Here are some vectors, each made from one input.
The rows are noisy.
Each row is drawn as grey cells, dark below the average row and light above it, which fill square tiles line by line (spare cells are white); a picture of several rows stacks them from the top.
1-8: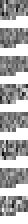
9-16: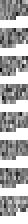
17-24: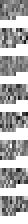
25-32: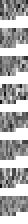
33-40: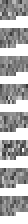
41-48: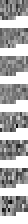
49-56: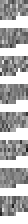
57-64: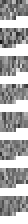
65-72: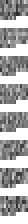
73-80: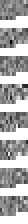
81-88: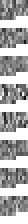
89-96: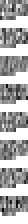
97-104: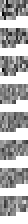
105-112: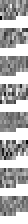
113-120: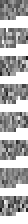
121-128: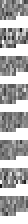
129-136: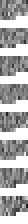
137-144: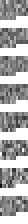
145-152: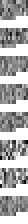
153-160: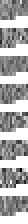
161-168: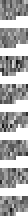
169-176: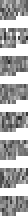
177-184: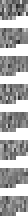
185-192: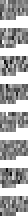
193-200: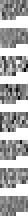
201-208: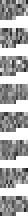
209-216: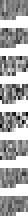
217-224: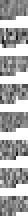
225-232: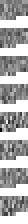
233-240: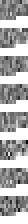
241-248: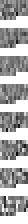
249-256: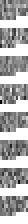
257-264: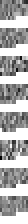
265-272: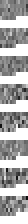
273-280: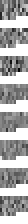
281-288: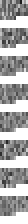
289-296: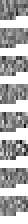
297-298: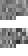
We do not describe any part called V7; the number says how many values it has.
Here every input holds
a point on a 6-point circle and a value of V7, together with either a fixed value, or four true/false values.
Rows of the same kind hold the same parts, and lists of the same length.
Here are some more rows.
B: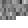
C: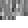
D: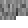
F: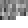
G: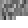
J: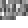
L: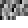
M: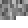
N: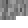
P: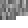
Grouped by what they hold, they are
B, D, G, M, P
C, F, J, L, N

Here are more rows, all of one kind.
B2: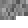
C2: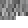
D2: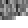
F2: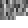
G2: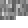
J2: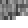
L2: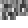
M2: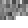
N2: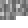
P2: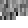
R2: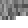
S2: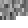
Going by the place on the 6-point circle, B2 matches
C2 and M2.
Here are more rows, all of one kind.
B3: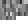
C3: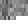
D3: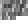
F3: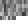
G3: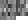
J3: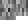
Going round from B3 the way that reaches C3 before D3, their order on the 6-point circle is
B3, C3, F3, G3, D3, J3.
